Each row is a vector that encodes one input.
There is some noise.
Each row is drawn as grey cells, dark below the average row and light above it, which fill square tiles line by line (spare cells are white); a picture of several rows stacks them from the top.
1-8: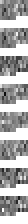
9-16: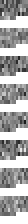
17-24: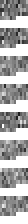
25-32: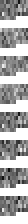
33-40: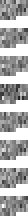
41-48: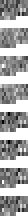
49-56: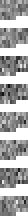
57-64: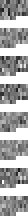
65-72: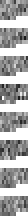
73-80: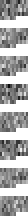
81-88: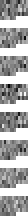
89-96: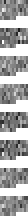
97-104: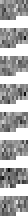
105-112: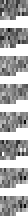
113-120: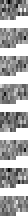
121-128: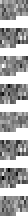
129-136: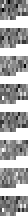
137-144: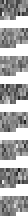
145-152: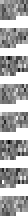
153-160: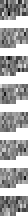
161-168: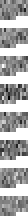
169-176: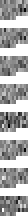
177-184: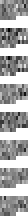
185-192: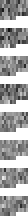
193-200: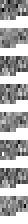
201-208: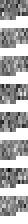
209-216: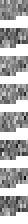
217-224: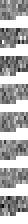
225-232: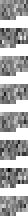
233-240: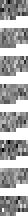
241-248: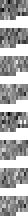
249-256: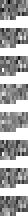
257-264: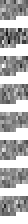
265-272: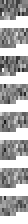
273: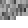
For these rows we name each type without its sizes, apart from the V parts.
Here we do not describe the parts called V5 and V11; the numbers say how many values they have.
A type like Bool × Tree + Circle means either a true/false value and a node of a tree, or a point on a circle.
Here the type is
List(Line) + (Tree + V5) × V11.
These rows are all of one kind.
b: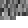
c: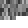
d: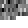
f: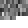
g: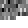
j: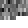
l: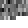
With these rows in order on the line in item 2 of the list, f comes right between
c and g.
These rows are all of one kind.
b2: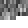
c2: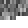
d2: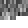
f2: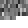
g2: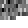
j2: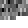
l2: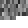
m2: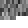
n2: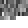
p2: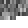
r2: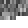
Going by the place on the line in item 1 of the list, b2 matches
c2, d2, p2 and r2.
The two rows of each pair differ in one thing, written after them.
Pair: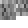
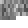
the value of V11
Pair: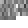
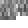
the node of the tree
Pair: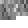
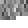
the value of V11
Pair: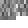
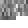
the node of the tree
